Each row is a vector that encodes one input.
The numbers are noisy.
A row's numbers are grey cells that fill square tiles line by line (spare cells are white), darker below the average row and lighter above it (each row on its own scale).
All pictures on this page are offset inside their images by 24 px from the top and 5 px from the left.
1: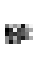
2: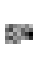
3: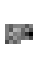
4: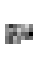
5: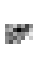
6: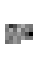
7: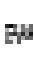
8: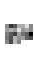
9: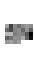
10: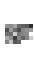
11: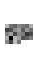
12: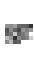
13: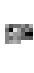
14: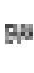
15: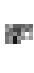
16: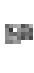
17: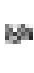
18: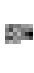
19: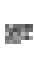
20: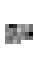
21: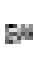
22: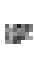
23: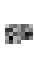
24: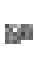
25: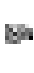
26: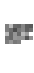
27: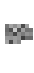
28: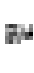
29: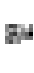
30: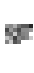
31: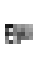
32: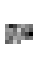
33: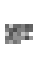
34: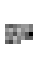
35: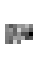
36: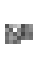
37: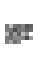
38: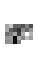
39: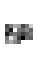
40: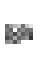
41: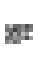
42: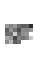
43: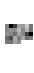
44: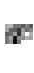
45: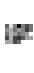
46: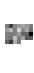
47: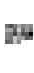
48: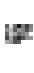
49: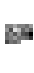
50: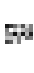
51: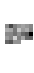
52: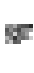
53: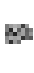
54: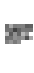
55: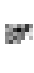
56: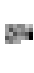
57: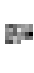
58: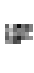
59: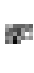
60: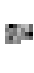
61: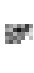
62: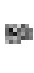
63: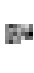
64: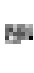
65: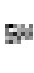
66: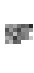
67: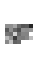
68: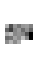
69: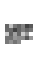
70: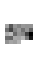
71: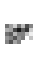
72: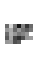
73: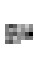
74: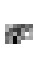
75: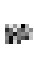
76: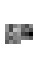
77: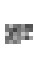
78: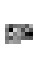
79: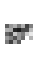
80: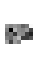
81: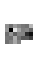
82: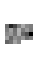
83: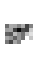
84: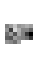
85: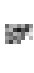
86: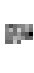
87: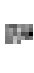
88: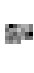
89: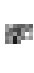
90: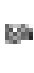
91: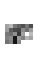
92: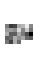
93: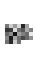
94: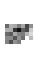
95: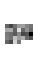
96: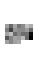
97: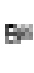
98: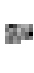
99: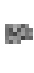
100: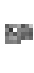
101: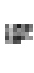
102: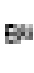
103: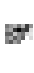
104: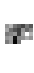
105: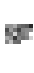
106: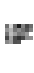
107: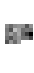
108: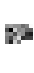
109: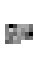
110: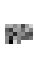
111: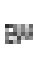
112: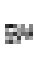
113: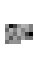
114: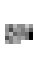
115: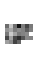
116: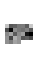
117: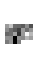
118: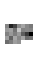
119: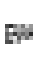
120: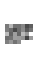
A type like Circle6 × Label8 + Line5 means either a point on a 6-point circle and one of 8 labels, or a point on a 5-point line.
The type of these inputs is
Label5 + Line4 × (Line4 + Line6).
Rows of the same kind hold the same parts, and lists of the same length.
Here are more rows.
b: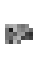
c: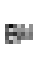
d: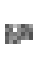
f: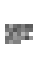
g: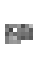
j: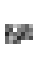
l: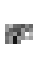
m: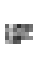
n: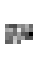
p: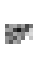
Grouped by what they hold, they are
b, d, g, j
c, n
f, l, m, p

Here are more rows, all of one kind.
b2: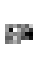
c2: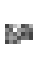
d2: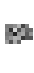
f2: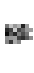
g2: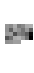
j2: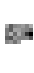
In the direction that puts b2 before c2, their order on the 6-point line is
f2, d2, b2, c2, j2, g2.
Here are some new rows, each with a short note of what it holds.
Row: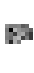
a point on a 4-point line and a point on a 6-point line
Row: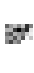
one of 5 labels
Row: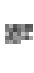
one of 5 labels
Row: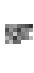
one of 5 labels
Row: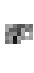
one of 5 labels
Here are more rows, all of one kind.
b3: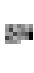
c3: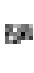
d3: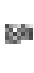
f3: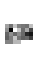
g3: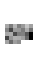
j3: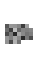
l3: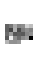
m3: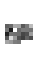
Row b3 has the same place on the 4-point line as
f3 and g3.
